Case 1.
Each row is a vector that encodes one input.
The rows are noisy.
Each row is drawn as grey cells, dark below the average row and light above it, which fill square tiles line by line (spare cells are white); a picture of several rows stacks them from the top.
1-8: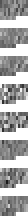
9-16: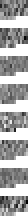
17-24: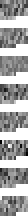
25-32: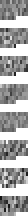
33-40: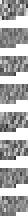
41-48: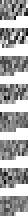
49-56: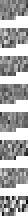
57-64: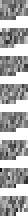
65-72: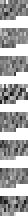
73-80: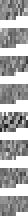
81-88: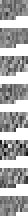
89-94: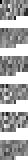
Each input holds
a true/false value, together with either a point on a 6-point line, or a point on an 8-point line.
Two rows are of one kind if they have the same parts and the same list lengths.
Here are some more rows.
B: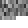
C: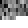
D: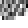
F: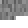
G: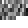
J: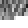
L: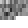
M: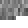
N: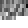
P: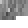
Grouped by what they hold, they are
B, D, G, L, M, N, P
C, F, J

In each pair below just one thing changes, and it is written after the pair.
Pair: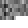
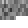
the place on the 8-point line
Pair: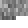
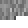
the true/false value
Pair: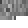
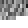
the place on the 8-point line
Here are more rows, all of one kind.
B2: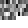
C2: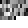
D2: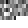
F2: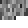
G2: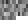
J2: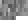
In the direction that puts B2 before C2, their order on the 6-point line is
B2, D2, G2, F2, C2, J2.
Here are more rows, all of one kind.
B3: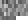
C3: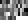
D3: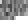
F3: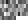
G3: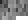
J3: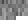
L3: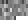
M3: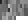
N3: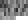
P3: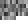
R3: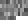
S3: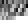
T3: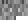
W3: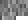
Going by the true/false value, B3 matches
C3, D3, F3 and R3.
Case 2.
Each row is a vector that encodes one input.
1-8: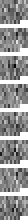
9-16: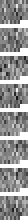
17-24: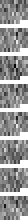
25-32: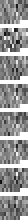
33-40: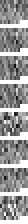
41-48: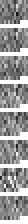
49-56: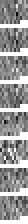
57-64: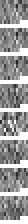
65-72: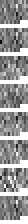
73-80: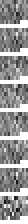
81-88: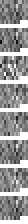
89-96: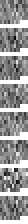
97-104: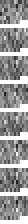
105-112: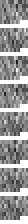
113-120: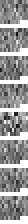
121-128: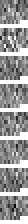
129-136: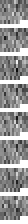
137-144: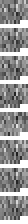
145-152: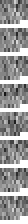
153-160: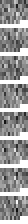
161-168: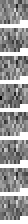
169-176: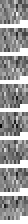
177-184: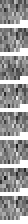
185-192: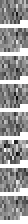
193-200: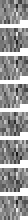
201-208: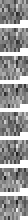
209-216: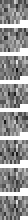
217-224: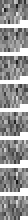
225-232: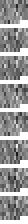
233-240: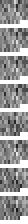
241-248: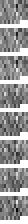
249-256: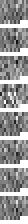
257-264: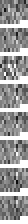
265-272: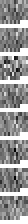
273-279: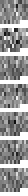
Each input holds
a true/false value, together with either a fixed value, or a point on a 9-point line, a point on a 10-point line and a node of a 16-node tree.
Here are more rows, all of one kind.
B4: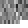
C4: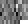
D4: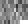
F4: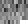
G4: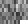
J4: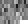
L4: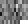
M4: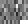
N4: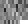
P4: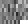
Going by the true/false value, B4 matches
D4, F4, J4 and N4.
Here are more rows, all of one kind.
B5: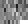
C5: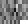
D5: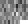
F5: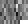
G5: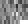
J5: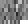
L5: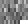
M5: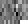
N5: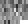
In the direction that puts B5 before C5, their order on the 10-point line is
N5, B5, M5, D5, F5, C5, L5, G5, J5.
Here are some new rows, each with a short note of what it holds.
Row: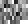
a true/false value
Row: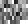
a true/false value
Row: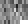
a point on a 9-point line, a point on a 10-point line, a node of a 16-node tree and a true/false value
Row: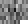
a point on a 9-point line, a point on a 10-point line, a node of a 16-node tree and a true/false value
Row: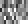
a true/false value
